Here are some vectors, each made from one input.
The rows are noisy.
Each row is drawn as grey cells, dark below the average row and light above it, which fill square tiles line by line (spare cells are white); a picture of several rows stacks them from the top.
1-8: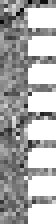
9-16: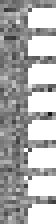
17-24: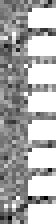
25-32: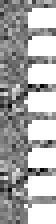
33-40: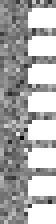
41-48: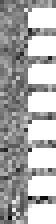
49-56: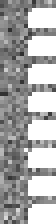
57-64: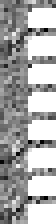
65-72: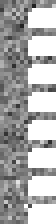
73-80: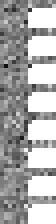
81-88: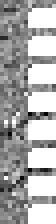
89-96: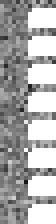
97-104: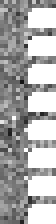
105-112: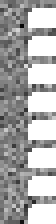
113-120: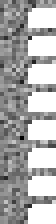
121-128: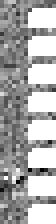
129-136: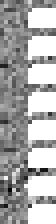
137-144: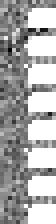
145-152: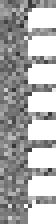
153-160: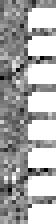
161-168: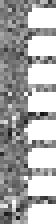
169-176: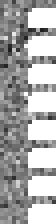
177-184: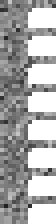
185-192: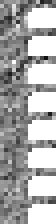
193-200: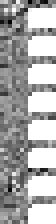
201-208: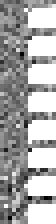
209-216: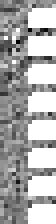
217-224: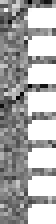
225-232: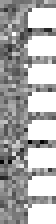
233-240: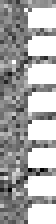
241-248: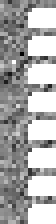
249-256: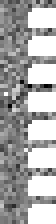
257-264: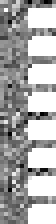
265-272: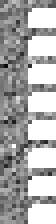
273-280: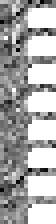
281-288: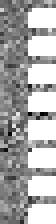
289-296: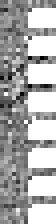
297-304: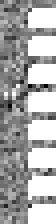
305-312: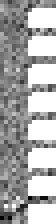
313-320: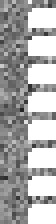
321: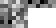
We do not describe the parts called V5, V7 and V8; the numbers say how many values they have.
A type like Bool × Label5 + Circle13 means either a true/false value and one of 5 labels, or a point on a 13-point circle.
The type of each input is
(Bool × (Line11 + V5) × V8 + Line6) × V7.
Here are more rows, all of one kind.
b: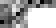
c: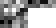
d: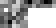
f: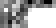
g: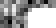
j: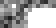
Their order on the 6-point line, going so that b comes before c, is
j, g, f, d, b, c.
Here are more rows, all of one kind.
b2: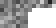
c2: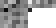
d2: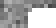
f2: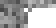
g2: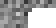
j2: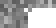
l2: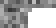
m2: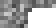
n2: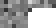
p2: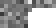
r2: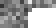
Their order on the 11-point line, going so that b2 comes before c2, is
r2, p2, l2, m2, d2, n2, g2, b2, c2, j2, f2.
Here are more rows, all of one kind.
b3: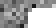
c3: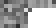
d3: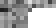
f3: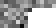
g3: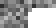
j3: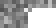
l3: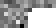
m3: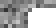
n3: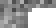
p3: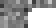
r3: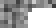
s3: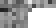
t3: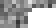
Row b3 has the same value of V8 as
d3, g3, s3 and t3.
